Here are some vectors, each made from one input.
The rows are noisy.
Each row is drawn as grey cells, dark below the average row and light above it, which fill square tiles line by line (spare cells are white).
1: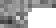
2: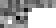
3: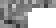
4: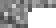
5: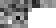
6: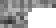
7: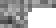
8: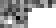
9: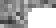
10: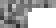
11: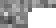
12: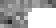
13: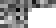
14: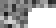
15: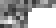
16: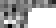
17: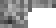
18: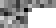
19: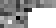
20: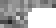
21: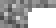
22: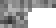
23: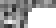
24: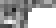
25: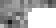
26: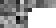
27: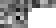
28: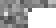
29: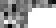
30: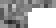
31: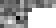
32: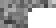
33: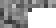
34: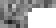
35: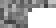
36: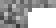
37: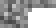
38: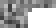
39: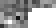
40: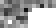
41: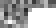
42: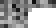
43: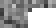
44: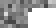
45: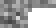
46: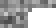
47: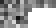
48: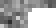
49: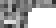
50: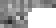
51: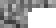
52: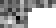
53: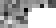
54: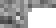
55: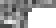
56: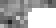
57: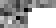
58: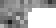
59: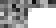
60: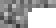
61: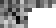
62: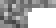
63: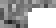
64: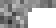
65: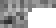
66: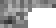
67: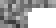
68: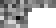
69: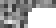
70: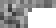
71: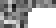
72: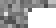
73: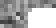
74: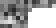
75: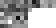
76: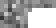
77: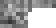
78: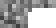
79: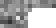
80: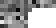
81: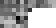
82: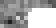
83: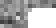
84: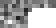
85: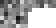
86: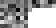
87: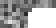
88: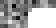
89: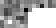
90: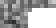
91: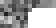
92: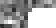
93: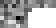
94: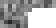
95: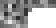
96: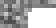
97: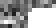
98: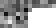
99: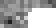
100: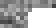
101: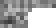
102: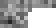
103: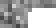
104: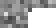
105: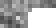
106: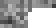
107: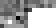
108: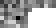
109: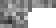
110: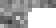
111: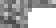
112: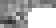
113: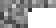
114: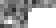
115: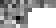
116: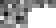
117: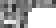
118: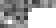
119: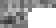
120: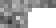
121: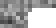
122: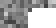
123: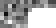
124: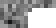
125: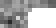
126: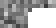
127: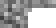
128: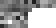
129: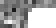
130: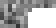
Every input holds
a point on an 11-point line and a node of a 10-node tree, together with either a fixed value, or a node of a 10-node tree.
